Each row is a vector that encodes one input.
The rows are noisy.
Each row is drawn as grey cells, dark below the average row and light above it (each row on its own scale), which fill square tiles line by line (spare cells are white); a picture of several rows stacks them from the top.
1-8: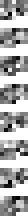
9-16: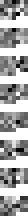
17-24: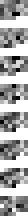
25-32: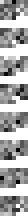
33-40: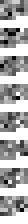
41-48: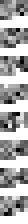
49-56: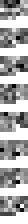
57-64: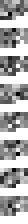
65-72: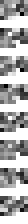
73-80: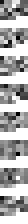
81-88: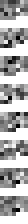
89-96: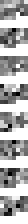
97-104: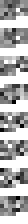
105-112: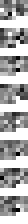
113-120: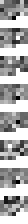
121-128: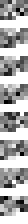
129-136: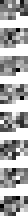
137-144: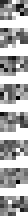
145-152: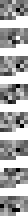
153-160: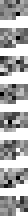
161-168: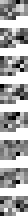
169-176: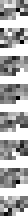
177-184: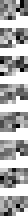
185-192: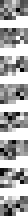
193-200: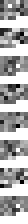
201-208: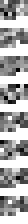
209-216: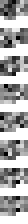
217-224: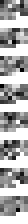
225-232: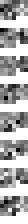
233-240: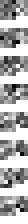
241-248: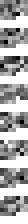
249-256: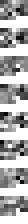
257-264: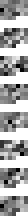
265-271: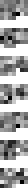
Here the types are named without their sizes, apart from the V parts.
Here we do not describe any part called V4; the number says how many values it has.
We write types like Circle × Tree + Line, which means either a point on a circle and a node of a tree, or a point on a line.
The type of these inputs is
Label × V4 + Tree.
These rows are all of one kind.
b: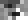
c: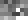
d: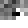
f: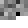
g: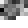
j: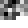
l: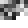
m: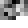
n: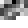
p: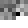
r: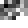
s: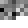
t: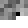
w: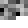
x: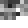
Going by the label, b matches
d, j, t and x.
